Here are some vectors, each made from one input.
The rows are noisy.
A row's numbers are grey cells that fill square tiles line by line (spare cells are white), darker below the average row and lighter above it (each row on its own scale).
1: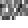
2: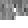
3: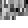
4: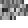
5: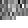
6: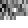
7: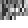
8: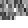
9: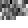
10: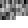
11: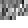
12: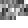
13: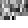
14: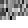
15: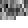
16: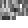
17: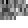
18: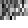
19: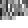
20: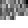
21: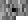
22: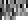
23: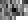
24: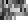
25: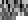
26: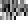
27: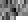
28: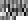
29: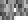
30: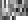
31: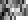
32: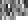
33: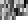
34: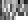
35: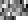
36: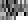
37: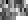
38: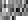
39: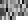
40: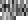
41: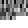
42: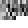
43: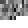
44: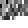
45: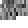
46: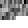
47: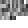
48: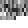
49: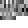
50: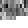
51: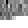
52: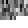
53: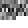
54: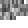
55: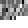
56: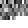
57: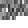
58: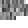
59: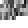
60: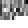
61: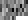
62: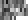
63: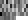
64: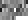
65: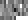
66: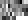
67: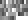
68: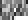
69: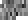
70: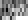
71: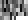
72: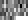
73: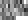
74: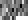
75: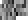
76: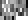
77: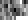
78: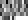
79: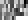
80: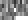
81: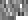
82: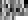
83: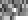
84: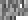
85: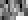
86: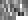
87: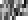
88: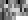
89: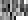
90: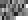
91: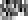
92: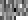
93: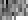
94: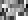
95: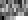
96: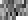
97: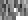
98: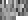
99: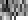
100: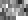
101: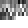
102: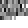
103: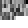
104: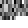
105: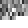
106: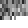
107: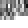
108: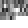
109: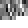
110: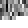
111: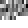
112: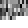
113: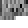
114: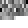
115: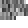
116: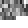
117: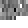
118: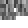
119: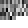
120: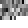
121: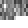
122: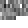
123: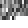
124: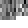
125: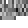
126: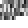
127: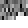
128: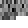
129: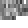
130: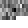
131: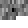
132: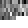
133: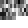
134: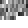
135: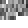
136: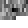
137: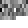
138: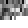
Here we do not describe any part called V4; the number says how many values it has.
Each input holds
a list of up to two items, each a true/false value and a value of V4.
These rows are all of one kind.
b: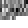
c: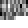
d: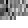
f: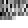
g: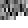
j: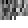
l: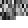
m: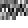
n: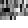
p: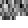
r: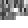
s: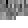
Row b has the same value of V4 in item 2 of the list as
c, g and j.
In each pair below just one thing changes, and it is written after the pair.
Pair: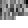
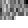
the true/false value in item 2 of the list
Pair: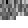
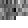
the true/false value in item 1 of the list
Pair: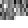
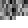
the true/false value in item 1 of the list
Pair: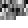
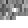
the true/false value in item 1 of the list
